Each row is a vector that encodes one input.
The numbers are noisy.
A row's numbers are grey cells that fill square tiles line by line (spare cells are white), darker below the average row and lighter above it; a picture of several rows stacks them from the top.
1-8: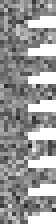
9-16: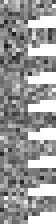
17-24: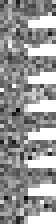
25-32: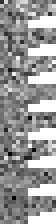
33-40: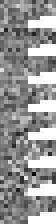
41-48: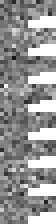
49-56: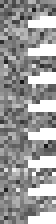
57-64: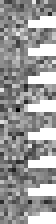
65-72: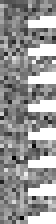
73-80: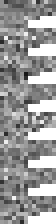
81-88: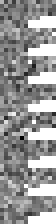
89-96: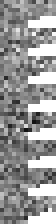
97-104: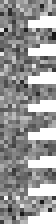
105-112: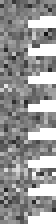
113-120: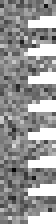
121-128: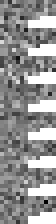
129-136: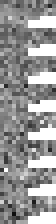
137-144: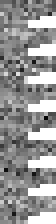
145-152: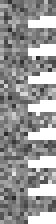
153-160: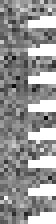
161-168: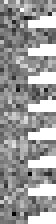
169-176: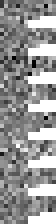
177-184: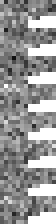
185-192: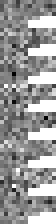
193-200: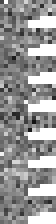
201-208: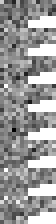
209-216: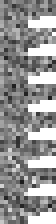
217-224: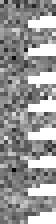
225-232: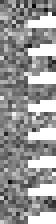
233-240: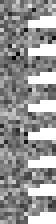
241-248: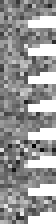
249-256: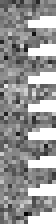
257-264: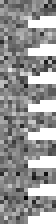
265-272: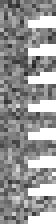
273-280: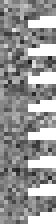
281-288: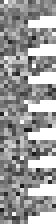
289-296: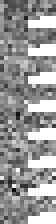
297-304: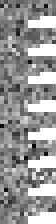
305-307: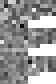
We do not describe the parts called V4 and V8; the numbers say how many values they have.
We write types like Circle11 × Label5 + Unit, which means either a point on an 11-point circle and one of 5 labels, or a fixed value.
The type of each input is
Circle6 + (Line6 + V4) × (Line10 + V8) + List3(Line9).
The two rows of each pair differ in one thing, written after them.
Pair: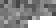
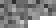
the place on the 10-point line
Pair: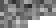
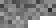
the place on the 6-point line
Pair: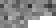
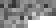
the place on the 10-point line
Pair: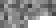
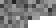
the place on the 10-point line
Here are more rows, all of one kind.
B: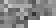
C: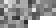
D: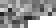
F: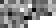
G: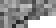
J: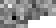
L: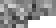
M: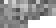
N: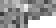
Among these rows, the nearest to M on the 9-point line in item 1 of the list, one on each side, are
G and N.
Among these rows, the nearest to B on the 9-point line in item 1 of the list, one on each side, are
C and D.
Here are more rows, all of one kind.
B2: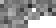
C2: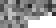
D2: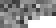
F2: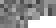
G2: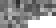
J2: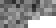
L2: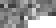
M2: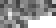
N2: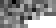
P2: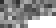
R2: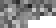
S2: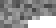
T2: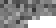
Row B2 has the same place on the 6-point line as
D2, F2 and L2.
